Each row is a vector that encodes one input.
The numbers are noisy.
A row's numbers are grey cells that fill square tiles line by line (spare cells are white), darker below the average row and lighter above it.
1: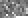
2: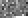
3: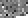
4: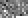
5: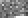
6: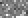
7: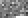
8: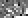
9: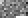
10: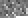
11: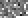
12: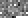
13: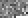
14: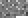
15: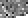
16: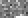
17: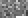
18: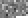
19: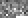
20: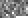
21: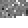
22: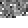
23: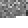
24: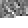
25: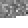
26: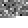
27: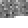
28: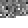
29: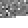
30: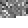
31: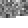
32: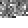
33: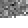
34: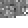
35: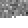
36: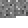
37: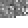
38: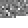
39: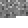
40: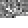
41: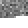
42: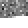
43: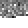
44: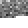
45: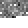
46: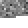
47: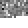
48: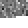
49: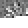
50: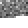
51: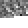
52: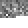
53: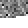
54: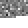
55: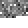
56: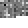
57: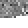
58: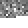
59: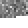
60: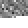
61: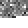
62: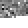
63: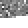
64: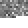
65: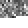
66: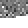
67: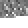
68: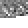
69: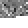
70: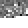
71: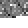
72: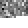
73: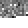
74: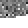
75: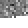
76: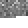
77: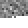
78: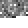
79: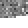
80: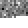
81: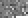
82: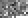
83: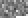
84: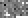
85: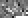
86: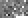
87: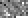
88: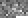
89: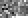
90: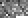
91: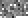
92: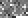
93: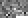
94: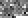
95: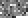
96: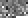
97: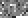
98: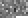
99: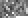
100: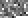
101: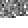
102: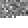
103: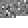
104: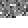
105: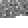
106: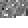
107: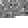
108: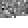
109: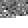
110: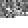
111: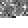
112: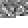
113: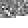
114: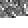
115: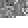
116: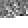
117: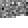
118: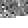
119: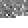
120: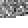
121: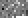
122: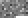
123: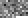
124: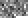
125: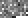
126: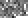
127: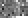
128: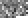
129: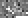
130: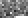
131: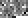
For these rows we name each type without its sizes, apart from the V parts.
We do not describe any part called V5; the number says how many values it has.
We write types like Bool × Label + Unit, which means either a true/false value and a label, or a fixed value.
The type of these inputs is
Bool × Circle + Line × (Line + V5).
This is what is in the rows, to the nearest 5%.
About 40% of them hold a point on a circle and a true/false value. The rest hold a point on a line, together with either a point on a line, or a value of V5.
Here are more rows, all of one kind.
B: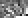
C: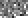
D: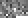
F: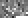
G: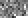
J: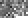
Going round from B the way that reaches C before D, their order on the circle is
B, C, G, J, D, F.
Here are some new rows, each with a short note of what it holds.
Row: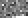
a point on each of two lines
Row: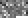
a point on a line and a value of V5
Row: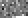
a point on each of two lines
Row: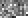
a point on a circle and a true/false value
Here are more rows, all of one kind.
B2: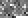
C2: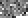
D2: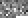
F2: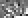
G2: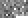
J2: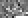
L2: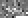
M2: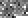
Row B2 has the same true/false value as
C2 and M2.
